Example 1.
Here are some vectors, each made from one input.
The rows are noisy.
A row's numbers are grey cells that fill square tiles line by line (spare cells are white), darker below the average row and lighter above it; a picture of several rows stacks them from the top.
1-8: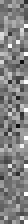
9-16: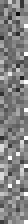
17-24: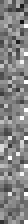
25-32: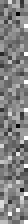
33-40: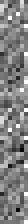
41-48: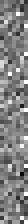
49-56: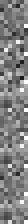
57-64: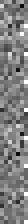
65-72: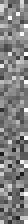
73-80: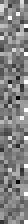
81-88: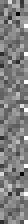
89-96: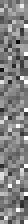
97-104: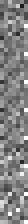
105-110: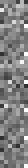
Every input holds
a point on a 5-point line, together with either a fixed value, or three true/false values.
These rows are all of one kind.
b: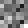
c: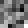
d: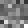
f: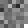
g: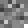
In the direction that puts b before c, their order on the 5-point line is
b, c, d, g, f.
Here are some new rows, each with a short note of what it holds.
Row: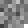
a point on a 5-point line and three true/false values
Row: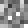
a point on a 5-point line
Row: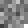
a point on a 5-point line and three true/false values
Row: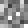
a point on a 5-point line
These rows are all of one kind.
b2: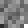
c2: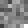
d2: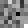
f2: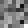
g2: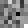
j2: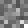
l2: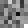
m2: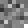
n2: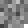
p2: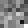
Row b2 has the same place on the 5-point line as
d2, g2, l2 and n2.
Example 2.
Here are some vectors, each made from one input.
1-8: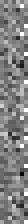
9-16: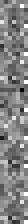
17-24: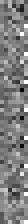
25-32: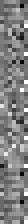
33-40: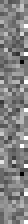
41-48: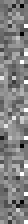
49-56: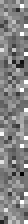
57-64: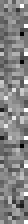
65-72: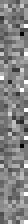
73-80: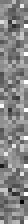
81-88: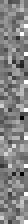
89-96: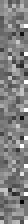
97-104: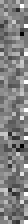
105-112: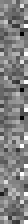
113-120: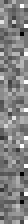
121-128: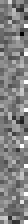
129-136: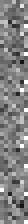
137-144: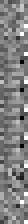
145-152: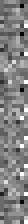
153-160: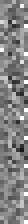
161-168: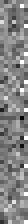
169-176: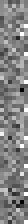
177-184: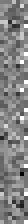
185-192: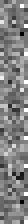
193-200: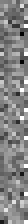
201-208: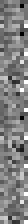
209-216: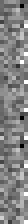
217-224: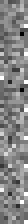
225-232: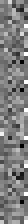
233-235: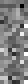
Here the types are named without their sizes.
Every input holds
either a point on a line, or a node of a tree.
